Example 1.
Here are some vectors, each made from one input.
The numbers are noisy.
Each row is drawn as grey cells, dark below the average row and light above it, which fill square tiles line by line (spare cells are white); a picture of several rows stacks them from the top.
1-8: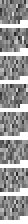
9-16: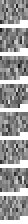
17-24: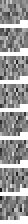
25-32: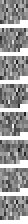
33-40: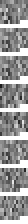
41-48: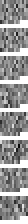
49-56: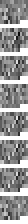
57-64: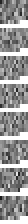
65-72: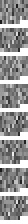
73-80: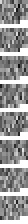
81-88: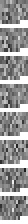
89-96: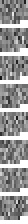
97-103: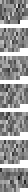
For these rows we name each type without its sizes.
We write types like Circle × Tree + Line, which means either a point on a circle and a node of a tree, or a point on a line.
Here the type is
Tree.
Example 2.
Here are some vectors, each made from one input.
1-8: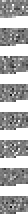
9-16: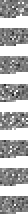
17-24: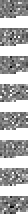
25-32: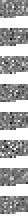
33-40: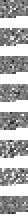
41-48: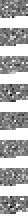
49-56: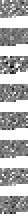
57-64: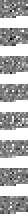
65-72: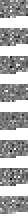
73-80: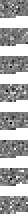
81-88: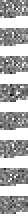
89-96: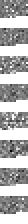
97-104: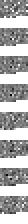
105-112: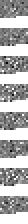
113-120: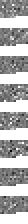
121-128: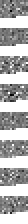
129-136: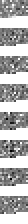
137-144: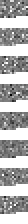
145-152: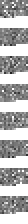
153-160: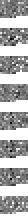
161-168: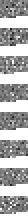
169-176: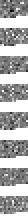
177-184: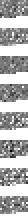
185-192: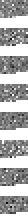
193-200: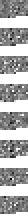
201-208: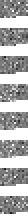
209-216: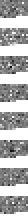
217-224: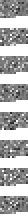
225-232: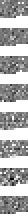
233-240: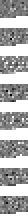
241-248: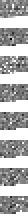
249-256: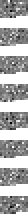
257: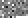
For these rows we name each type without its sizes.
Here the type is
Circle.
